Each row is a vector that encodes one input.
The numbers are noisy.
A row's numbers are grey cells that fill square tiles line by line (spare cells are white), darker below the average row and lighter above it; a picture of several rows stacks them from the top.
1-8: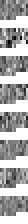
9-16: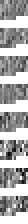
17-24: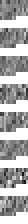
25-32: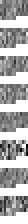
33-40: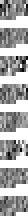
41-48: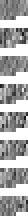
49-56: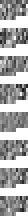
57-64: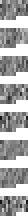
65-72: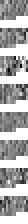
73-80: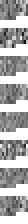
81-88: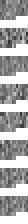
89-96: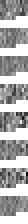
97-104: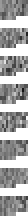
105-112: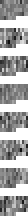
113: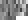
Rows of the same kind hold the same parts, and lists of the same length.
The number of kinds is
2.
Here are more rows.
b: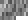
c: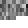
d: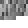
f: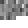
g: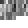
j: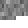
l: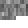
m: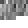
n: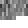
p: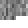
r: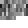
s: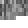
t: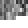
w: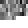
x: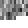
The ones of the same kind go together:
b, c, d, f, g, j, l, m, w, x
n, p, r, s, t

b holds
a point on a 6-point line.
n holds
a point on a 5-point line and a true/false value.
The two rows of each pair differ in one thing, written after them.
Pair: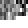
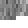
the true/false value
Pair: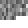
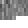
the true/false value
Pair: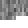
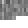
the place on the 5-point line
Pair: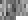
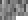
the true/false value
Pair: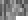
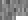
the place on the 5-point line
